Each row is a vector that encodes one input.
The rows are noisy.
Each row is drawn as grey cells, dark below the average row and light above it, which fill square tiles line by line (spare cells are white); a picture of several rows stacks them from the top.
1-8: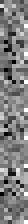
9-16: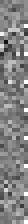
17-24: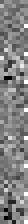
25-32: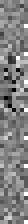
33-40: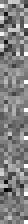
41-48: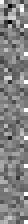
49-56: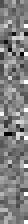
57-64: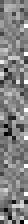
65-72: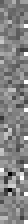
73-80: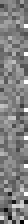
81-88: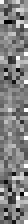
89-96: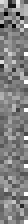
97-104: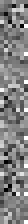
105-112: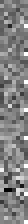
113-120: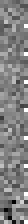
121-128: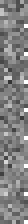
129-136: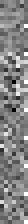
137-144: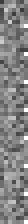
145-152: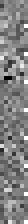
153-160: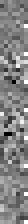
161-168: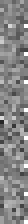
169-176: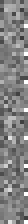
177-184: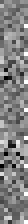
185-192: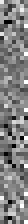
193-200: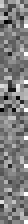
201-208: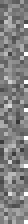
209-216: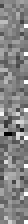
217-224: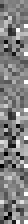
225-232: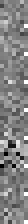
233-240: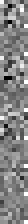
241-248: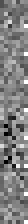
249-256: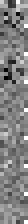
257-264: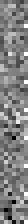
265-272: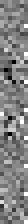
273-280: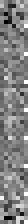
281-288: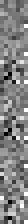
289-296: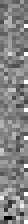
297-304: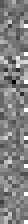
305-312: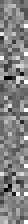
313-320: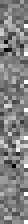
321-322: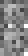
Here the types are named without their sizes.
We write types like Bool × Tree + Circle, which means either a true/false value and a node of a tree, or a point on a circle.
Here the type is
(Bool × Bool × Bool + Unit) × Label + Tree.
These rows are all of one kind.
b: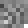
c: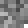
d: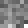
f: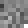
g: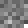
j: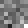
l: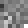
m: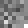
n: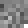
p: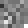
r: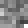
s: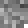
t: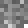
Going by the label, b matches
f, l, n and p.
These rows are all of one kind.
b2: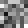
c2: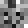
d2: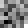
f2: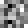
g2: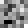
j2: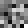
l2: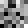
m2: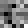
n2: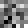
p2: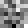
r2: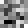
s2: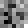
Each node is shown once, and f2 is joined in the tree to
g2.
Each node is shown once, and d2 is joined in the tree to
b2, g2 and s2.
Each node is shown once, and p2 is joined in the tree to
c2.
